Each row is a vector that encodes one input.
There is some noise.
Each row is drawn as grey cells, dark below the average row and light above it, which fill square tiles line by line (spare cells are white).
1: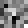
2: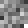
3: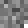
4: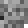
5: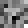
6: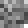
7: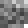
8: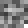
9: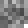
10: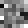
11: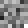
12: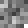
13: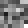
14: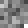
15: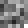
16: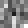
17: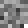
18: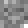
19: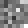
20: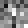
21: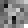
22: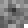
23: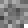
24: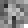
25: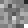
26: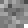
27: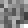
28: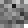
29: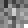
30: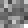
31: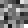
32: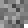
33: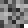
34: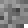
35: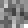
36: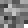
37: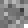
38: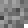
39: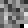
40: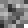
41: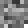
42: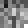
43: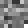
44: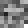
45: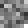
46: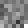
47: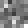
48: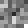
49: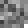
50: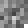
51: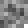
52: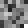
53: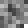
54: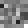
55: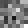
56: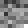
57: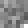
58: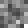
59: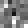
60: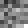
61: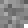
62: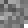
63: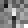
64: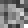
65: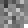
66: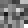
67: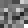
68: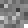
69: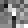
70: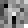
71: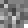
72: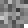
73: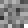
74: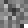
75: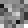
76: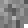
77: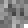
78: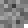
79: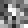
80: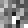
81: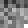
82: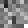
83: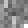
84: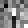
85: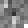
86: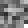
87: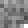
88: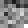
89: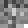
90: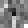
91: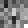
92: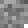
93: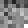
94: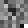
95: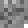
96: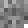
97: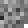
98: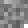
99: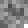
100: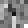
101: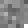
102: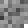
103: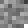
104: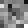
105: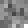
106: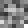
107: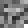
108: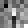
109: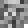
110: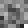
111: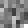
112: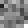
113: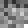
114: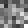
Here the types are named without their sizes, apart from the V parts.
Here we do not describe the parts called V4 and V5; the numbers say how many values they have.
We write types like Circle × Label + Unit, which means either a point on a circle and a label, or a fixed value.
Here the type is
Bool × (Line + V4) + V5.
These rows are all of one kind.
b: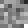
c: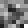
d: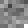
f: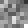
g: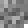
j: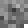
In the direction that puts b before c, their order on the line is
d, f, b, g, c, j.
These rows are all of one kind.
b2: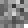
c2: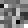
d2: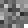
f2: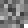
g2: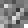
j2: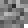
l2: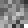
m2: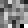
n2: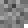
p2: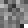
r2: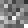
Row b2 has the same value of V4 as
j2, n2 and p2.
